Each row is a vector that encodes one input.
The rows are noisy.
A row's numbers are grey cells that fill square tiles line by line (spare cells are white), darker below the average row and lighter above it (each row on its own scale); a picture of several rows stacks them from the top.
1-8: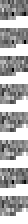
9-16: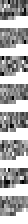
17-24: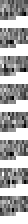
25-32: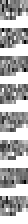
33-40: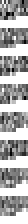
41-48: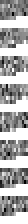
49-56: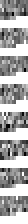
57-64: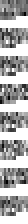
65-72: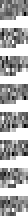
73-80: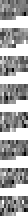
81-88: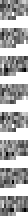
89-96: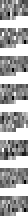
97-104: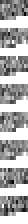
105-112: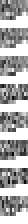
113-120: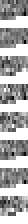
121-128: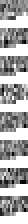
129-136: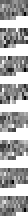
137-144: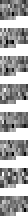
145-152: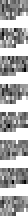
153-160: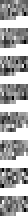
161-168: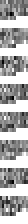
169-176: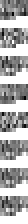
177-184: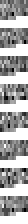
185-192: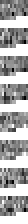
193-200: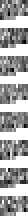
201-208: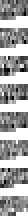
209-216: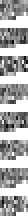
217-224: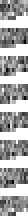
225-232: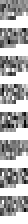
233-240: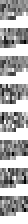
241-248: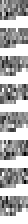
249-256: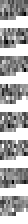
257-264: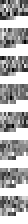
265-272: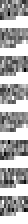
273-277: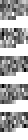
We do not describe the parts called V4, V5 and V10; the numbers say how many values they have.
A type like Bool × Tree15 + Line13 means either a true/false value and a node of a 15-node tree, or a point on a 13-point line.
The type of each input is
Bool × V4 × V5 × V10 + (Circle8 + Unit) × Line6.
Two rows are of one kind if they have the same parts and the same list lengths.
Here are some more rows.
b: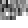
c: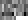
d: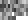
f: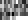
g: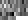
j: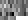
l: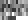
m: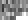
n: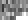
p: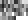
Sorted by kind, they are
b, d, l, p
c, f, g, j
m, n

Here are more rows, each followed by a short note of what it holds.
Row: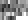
a point on an 8-point circle and a point on a 6-point line
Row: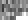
a point on a 6-point line
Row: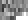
a point on a 6-point line
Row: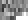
a point on a 6-point line
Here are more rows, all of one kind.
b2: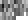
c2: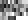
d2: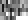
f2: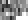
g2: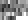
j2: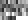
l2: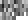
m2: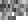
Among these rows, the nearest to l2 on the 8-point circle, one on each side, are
g2 and m2.
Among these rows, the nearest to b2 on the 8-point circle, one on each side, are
f2 and g2.
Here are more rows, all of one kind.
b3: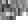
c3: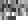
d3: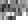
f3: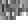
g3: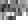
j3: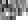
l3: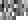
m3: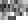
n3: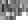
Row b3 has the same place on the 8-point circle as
d3, g3 and n3.
